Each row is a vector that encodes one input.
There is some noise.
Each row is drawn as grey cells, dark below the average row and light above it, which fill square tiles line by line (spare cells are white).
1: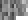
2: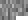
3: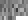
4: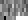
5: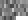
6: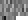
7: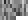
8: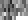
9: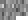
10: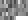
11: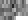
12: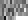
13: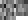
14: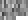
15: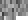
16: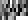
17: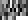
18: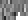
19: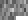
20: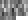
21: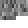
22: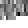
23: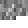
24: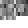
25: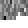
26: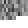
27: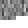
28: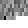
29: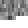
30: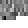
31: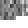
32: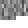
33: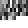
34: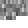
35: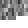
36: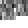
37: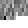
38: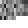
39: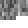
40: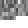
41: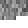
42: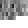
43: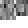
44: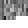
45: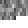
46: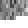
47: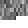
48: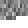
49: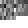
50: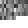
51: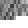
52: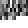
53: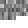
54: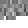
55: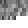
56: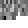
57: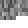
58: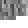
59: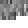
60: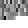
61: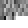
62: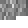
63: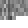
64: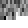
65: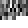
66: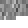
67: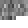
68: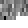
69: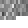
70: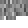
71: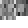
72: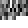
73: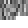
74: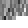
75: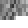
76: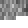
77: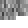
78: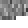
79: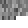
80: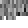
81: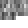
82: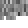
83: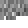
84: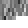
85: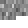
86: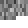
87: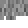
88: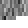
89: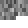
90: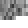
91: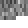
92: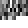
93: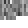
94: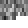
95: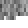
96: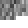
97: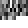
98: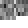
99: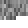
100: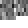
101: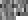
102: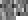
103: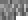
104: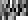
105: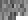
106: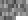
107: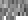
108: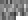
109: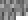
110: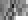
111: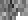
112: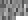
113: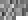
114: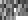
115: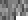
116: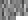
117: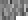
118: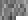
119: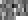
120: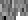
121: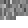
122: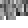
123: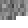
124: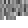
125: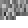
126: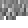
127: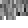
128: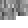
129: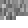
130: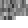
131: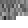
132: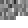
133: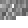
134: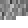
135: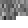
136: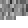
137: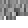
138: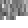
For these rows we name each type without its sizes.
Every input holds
a list of items, each a point on a line and a true/false value.
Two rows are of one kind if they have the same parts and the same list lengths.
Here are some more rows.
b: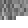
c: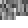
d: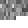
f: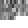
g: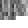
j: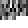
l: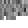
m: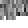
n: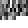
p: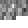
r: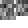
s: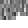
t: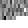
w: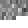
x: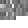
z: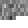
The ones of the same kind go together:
b, d, f, p, s, w, x, z
c, m, r
g, l, t
j, n

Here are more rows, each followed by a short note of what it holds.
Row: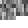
a list of one item
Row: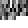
the empty list
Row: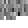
a list of two items
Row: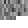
a list of two items
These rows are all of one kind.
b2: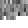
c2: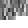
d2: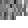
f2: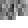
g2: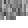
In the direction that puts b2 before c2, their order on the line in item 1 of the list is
b2, g2, f2, c2, d2.
